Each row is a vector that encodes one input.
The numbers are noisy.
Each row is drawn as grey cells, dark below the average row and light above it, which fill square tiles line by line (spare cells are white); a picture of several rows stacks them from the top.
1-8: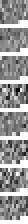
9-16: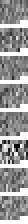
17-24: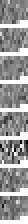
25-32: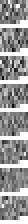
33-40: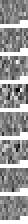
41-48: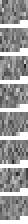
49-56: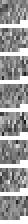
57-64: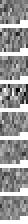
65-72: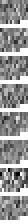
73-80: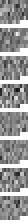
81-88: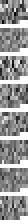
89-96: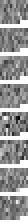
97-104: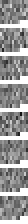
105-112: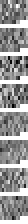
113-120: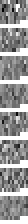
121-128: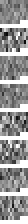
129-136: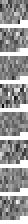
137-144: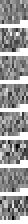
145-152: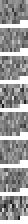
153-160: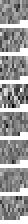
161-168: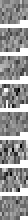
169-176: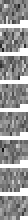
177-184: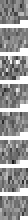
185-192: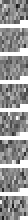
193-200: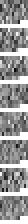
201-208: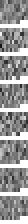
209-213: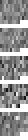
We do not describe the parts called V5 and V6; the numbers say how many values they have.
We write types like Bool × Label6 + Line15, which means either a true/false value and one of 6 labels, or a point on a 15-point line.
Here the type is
Bool × (Line4 + V6) + Line8 × List2(V5).
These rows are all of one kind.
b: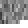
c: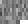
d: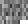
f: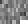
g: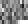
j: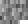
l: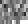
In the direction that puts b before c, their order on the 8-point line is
l, f, g, j, b, c, d.
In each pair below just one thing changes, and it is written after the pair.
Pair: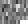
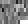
the value of V6
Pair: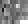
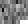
the true/false value
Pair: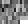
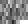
the value of V6
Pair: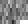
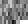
the true/false value
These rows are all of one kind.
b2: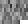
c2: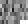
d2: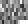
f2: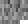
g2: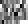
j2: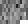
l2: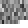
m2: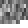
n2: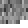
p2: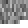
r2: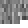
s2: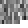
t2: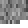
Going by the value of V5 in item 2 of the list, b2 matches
d2, l2 and p2.
